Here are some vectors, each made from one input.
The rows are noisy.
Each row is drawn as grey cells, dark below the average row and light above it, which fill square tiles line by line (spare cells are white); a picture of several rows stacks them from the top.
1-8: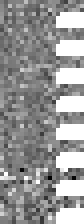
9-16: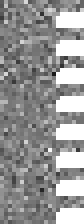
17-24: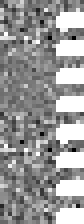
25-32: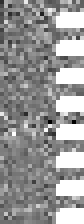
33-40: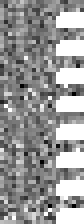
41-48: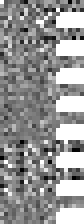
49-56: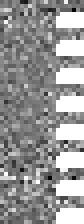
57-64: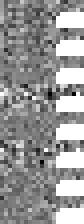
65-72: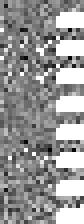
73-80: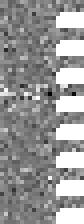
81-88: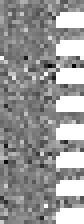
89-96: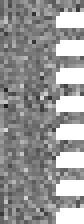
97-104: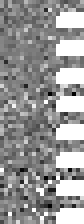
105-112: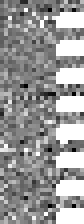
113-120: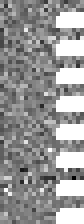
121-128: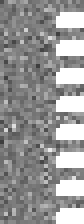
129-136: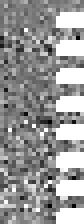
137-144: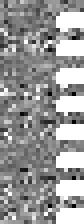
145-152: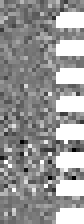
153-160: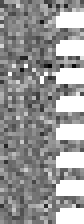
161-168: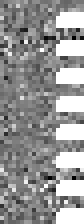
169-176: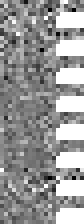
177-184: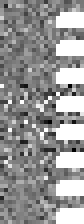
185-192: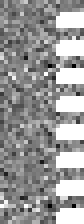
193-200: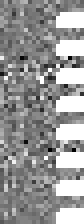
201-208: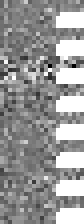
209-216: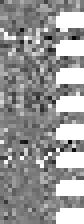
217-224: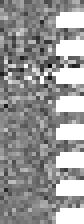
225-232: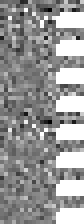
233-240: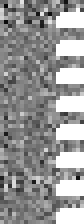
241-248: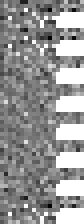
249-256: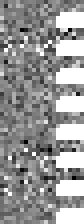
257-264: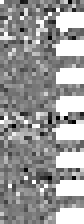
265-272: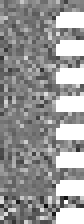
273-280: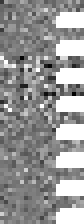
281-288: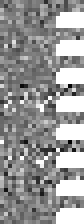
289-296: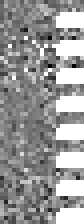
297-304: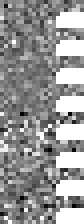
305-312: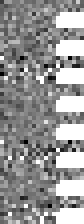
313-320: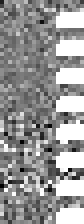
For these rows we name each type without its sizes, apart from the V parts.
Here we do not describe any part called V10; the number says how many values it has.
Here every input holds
either a label, or a true/false value and a value of V10.
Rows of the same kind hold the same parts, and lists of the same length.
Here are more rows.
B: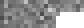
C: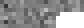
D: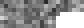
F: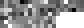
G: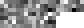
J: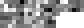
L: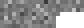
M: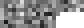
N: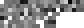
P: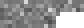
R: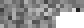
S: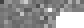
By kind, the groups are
B, C, D, L, M, P, R, S
F, G, J, N

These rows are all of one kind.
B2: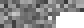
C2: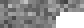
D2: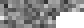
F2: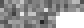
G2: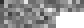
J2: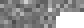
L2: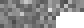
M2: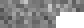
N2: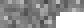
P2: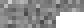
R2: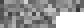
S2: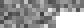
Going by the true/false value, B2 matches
D2 and N2.
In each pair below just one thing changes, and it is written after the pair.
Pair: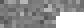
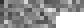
the value of V10
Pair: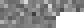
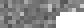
the value of V10
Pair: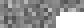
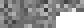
the true/false value
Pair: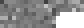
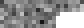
the true/false value
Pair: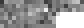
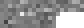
the true/false value
